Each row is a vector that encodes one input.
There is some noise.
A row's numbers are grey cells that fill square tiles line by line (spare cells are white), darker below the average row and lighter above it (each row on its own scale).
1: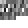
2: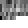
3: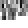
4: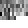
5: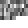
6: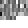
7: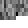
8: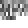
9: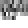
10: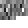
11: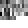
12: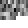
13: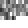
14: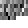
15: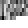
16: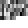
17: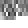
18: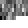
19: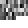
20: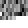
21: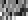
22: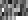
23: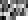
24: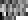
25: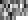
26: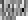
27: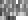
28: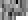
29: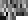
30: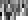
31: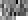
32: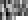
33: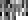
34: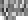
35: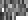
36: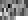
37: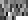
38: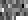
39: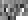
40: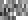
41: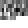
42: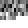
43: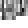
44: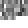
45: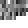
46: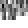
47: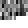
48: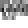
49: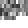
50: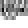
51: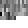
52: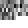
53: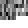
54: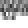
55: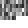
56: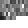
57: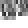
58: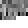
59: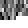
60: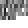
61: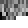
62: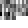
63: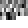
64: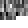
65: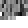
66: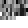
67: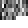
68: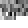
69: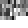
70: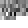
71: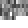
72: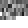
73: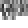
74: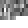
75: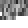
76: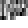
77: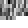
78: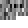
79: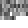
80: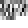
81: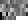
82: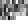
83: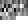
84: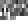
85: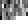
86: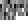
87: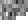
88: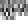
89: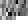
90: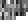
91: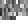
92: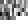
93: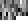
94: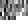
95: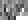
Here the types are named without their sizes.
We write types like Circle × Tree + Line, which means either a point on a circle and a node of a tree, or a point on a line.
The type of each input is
Bool × Tree × (Tree + Unit).
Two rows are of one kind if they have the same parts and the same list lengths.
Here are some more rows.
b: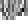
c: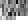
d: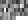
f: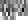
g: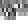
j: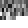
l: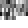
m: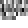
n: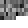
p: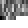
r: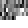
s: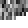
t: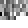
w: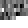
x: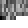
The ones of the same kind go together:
b, c, d, f, g, j, m, s
l, n, p, r, t, w, x

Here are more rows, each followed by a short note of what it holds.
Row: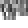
a node of a tree and a true/false value
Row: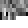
a node of each of two trees and a true/false value
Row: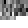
a node of a tree and a true/false value
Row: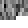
a node of each of two trees and a true/false value
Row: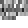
a node of a tree and a true/false value
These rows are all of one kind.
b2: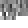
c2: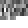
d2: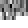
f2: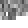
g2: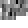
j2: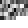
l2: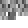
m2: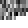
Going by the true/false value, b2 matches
c2 and d2.
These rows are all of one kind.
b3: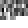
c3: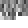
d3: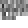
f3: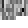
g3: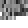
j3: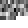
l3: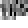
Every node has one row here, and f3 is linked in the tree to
d3.
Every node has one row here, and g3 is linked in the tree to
l3.
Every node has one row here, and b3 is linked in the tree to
j3.
